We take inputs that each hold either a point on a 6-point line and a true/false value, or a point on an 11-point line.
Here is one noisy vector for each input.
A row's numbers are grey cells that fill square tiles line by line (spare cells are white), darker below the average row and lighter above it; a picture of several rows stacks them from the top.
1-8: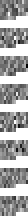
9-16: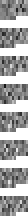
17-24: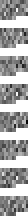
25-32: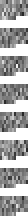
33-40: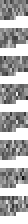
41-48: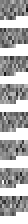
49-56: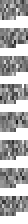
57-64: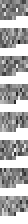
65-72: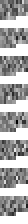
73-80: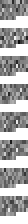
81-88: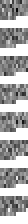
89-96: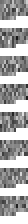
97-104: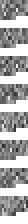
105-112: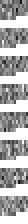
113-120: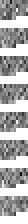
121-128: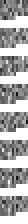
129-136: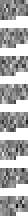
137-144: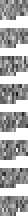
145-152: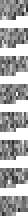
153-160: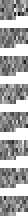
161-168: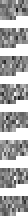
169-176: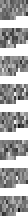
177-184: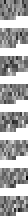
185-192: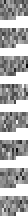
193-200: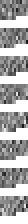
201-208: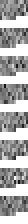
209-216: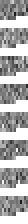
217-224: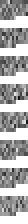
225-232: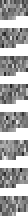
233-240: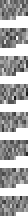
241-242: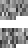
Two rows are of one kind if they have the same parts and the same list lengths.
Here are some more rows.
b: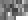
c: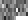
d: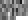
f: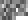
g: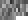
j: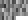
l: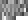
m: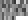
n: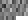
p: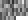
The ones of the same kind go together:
b, d, j, l, m, n, p
c, f, g

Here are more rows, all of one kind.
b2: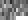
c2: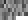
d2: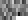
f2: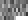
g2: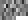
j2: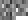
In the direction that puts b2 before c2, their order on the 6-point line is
f2, j2, b2, g2, c2, d2.
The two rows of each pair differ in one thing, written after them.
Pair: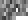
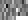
the place on the 6-point line
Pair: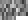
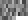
the place on the 6-point line
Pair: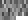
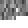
the true/false value
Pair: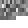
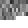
the true/false value
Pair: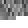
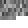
the place on the 6-point line
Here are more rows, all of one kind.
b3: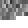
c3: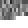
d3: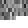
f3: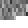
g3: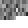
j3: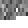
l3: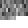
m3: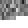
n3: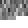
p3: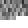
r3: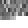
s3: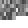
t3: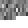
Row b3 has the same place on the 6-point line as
c3, f3 and s3.
